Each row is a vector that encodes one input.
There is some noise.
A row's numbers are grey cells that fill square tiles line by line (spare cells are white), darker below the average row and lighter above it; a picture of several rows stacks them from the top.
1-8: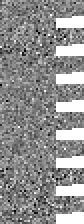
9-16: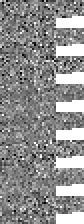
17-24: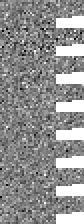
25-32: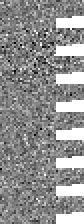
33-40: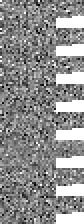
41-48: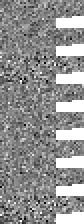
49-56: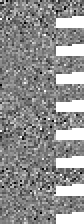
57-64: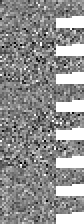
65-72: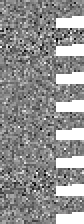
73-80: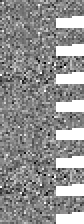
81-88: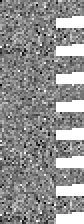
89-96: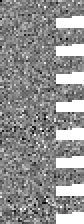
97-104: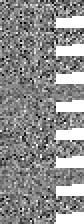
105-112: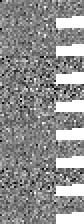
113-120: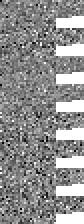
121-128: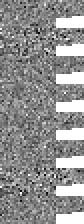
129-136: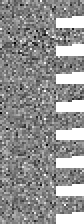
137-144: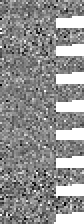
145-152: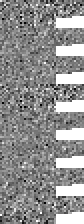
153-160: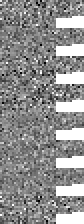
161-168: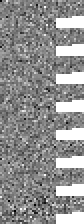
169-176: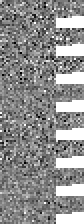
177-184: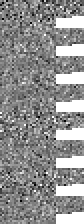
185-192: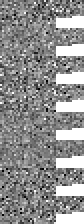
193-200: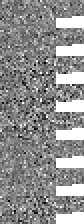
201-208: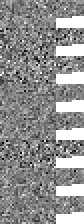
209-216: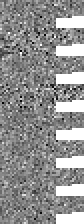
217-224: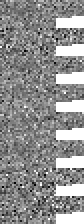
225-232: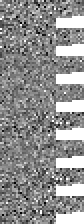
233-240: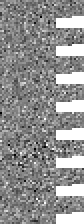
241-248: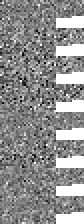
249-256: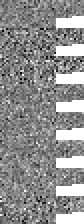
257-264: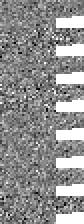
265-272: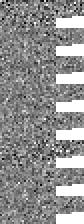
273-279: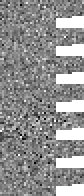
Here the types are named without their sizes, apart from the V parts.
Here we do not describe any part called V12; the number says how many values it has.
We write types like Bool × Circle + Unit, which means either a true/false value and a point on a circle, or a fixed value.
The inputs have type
(Line + V12) × Tree.
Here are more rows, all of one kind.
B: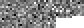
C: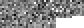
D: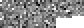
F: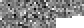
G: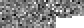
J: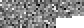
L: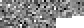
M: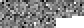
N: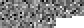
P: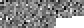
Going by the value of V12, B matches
C and G.
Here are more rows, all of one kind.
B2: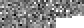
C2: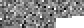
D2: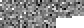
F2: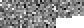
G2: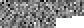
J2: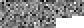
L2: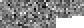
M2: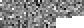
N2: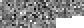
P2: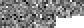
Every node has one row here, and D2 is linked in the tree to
F2.
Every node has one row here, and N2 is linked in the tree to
F2.
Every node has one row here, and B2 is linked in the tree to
G2 and P2.
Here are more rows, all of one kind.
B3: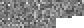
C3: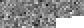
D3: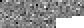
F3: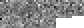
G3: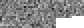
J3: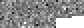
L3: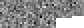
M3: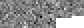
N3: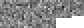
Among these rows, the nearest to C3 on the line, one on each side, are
J3 and M3.
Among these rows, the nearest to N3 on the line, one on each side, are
G3 and L3.
